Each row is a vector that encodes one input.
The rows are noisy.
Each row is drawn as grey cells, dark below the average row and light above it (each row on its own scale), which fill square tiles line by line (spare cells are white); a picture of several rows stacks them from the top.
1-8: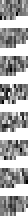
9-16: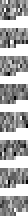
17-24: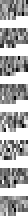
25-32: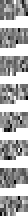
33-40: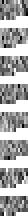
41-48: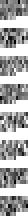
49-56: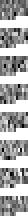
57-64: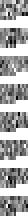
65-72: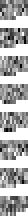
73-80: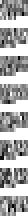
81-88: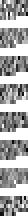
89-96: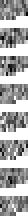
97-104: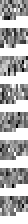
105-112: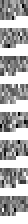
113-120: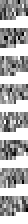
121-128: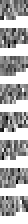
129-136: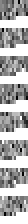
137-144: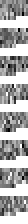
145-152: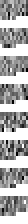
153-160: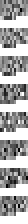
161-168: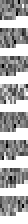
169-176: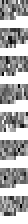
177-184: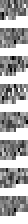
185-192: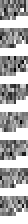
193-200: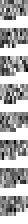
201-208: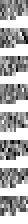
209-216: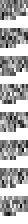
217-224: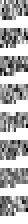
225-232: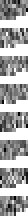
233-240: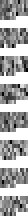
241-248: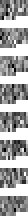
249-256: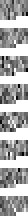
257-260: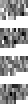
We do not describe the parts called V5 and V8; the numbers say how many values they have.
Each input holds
a true/false value and a value of V8, together with either a point on a 6-point line, or a value of V5.
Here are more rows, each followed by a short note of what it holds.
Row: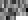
a true/false value, a value of V5 and a value of V8
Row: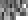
a true/false value, a value of V5 and a value of V8
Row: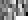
a point on a 6-point line, a true/false value and a value of V8
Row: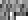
a point on a 6-point line, a true/false value and a value of V8
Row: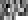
a point on a 6-point line, a true/false value and a value of V8
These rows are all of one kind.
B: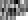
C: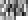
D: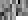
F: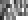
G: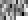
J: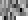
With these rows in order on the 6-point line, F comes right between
B and D.
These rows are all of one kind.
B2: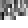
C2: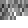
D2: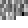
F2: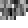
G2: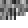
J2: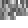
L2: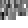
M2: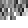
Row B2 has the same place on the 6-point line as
F2 and G2.
